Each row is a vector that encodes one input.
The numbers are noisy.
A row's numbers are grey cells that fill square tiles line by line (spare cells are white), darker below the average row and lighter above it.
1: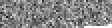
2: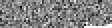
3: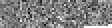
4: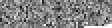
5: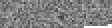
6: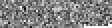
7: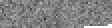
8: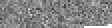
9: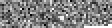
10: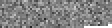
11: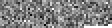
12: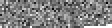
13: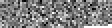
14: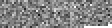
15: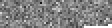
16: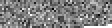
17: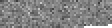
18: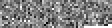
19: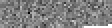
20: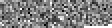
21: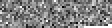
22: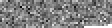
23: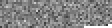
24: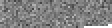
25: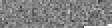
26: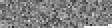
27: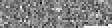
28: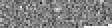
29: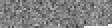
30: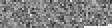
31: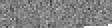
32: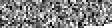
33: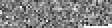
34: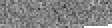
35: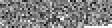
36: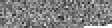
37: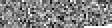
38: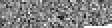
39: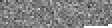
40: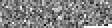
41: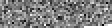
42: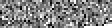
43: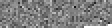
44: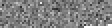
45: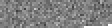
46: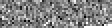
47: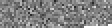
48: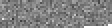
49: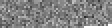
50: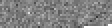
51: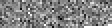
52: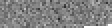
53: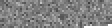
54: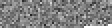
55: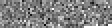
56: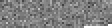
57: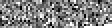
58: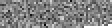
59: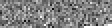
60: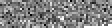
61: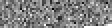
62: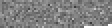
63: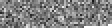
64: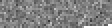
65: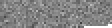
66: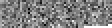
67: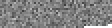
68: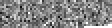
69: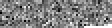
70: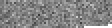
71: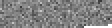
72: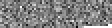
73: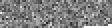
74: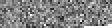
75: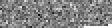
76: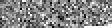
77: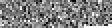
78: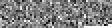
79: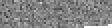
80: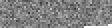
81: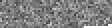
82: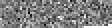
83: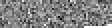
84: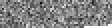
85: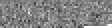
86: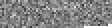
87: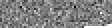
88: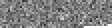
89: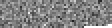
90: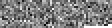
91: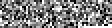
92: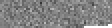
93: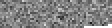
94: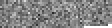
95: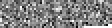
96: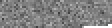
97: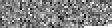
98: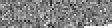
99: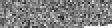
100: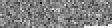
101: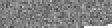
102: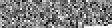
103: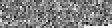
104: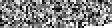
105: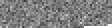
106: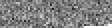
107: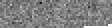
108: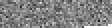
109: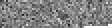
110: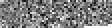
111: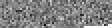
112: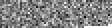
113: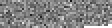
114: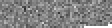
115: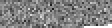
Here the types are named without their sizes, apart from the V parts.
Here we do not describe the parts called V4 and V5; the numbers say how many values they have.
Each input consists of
either a point on a line and a value of V4, or three true/false values and a value of V5.
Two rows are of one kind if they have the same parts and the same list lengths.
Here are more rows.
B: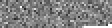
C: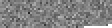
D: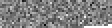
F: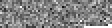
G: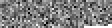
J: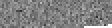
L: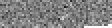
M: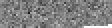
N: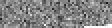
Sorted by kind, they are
B, C, D, G, J, M
F, L, N

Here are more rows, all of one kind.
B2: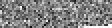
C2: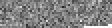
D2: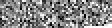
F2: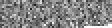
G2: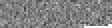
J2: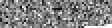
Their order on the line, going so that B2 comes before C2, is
G2, F2, B2, D2, C2, J2.
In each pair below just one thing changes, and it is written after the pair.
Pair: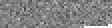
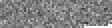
the value of V4
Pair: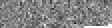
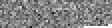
the value of V4
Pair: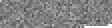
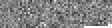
the value of V4
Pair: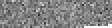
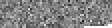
the value of V4
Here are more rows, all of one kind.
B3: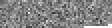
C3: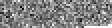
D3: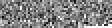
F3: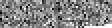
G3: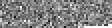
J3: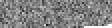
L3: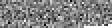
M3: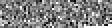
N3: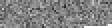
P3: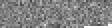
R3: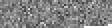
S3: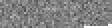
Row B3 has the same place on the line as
C3, F3, L3 and N3.
